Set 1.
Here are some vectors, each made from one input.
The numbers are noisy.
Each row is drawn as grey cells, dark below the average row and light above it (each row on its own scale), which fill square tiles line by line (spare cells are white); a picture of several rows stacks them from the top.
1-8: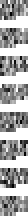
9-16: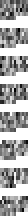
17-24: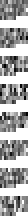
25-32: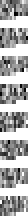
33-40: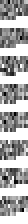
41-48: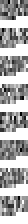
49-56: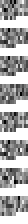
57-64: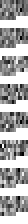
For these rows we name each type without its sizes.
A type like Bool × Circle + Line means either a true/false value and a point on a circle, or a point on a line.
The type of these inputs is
Label.
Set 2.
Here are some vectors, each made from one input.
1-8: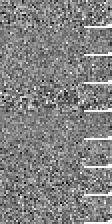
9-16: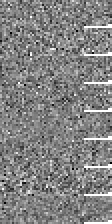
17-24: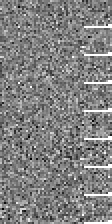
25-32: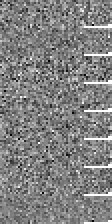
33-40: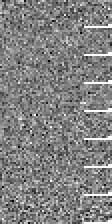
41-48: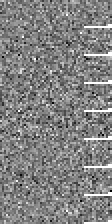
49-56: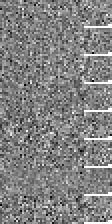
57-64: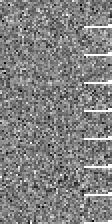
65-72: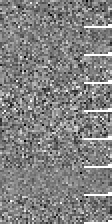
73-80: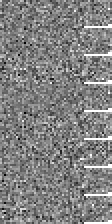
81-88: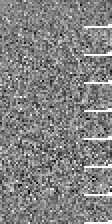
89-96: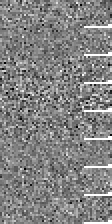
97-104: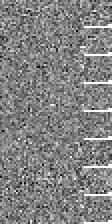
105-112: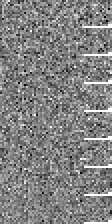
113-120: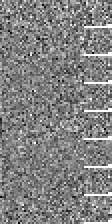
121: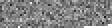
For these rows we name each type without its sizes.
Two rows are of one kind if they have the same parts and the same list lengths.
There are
2 kinds of row.
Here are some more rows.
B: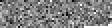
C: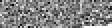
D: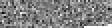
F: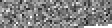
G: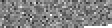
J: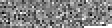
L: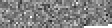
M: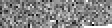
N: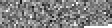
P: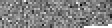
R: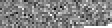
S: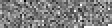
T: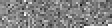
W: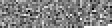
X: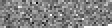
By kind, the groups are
B, D, F, G, J, L, M, N, P, R, S, T, X
C, W

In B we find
a point on a circle.
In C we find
a fixed value.
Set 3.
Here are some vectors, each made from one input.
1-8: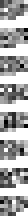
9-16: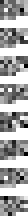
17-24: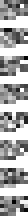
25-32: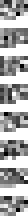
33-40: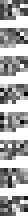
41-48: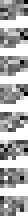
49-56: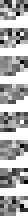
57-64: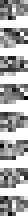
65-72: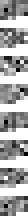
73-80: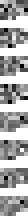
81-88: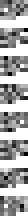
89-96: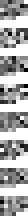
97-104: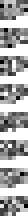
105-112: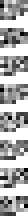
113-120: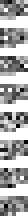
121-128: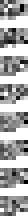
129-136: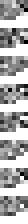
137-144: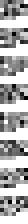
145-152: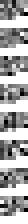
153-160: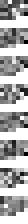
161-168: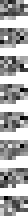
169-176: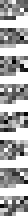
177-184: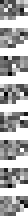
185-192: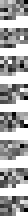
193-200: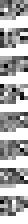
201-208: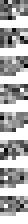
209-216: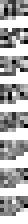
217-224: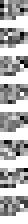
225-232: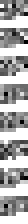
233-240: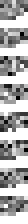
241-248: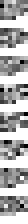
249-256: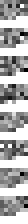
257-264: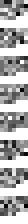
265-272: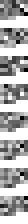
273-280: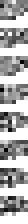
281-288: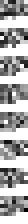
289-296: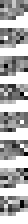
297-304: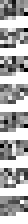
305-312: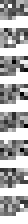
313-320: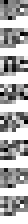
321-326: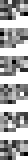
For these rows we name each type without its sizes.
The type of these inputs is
Label.
